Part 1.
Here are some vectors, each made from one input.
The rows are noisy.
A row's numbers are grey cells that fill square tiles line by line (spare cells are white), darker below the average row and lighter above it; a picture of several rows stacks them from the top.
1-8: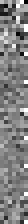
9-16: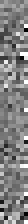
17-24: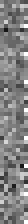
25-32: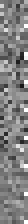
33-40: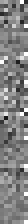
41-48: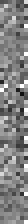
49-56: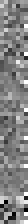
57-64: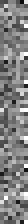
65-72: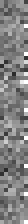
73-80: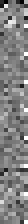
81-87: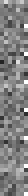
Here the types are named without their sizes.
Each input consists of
four true/false values.
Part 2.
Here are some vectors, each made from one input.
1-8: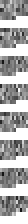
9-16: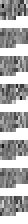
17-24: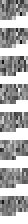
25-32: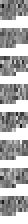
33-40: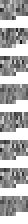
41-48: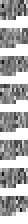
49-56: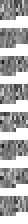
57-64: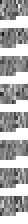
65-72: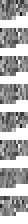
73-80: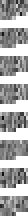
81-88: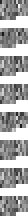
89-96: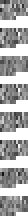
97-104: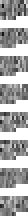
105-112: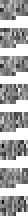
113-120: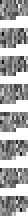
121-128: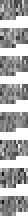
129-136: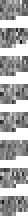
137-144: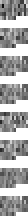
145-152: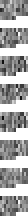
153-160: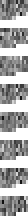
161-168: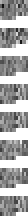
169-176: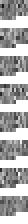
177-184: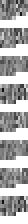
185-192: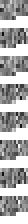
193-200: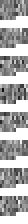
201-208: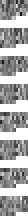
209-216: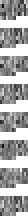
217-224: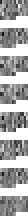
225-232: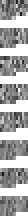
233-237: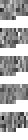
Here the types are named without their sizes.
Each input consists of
a node of a tree.
